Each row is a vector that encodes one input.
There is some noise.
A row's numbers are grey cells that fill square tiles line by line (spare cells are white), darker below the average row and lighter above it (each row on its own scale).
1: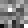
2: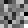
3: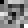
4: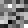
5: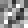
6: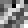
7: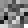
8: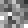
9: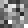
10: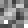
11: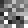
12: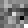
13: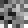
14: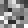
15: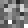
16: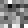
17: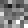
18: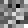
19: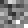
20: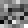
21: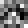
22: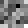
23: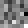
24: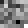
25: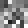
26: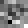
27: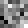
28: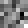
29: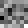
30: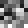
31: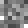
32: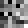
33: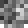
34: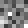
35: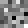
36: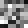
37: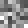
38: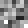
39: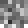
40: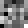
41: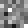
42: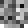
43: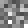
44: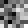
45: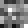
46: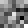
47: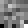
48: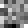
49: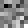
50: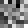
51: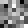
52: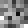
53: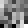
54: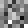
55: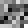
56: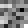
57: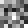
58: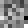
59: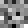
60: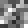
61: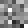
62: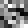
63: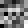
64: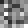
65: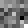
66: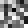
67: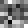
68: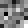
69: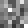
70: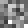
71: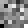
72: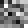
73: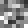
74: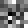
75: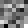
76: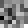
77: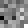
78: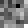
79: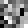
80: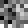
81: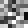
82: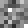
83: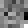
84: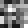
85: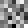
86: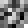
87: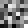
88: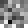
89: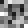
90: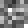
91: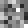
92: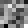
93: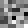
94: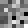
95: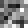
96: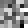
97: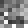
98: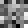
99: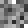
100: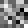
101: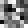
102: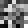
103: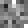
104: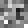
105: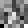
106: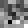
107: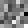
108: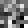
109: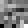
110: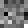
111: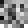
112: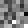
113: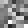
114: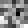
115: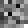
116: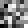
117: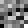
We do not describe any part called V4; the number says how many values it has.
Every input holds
a node of a 10-node tree, together with either a node of a 10-node tree, or a value of V4.
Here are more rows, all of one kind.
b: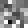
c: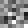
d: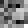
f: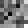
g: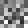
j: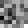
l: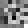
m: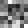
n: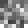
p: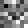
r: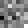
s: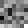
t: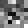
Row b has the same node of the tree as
g and n.
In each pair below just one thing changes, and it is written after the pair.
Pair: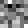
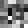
the node of the tree
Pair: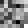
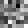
the node of the tree
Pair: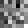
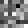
the node of the tree
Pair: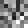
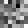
the value of V4
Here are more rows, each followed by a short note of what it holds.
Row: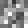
a node of each of two 10-node trees
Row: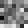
a node of a 10-node tree and a value of V4
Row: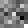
a node of each of two 10-node trees
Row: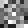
a node of each of two 10-node trees
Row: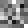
a node of each of two 10-node trees
